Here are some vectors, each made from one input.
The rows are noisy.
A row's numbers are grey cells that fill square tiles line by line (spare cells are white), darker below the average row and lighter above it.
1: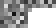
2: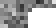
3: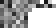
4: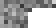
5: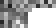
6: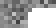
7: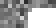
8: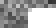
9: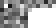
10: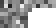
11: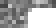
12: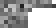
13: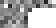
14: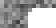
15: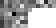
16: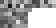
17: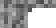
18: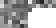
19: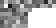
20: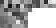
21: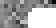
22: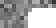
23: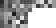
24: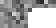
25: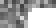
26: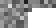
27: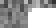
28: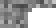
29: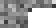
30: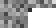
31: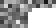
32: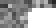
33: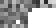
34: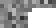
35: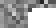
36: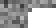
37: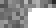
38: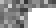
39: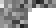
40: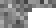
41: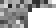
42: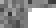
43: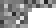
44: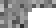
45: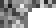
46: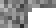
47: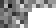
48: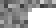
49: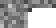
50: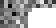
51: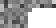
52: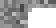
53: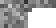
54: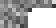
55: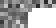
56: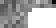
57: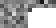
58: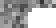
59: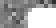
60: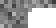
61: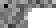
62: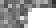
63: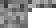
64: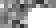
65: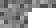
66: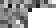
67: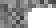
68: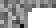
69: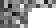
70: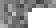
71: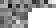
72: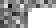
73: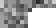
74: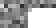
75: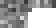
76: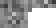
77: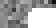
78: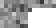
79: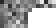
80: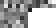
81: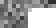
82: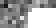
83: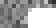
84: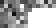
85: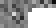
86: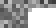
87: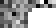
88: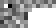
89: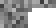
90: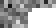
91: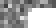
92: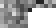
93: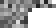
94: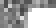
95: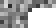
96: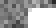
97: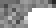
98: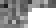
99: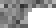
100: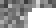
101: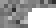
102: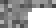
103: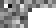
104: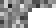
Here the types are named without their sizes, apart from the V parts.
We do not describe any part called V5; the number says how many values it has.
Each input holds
a true/false value and a value of V5, together with either a fixed value, or a node of a tree.
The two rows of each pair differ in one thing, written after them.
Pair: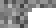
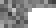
the value of V5
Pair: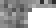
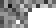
the true/false value
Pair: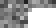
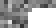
the value of V5
